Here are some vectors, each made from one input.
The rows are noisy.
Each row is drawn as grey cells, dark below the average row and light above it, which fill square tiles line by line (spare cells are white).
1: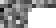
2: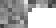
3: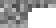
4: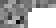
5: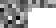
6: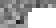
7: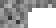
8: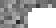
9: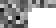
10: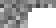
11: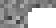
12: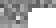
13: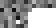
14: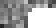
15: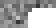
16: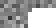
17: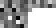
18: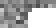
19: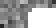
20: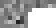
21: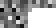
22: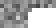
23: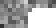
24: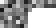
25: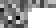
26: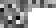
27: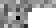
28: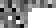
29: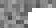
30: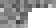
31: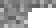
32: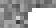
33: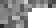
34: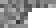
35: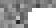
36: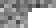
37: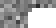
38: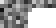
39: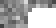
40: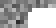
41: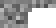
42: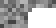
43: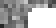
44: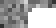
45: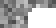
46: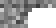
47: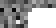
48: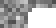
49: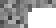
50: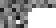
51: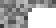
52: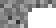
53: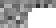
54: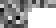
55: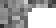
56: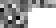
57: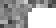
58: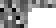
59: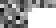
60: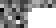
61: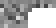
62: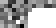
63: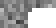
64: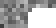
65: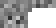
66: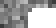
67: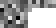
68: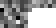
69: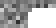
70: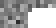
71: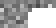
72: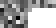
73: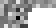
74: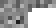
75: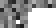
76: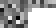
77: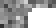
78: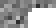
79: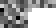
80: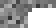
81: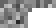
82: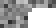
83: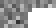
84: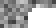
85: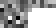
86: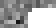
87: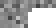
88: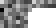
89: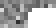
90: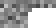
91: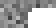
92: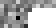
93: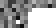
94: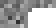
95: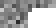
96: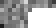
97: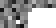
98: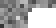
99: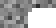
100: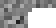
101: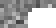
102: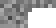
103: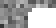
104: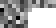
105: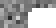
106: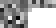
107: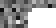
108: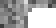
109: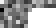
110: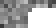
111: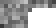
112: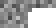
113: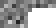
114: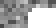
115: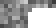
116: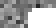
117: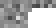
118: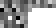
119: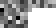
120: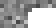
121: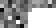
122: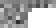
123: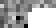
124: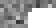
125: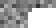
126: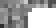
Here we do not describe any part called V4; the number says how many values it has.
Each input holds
either a point on a 5-point line, or a list of up to two items, each a true/false value and a value of V4.
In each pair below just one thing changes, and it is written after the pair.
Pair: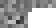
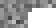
the true/false value in item 2 of the list
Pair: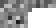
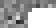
the true/false value in item 1 of the list
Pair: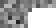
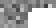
the value of V4 in item 2 of the list
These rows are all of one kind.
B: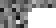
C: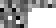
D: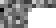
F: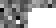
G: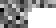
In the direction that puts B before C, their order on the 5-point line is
D, B, F, C, G.
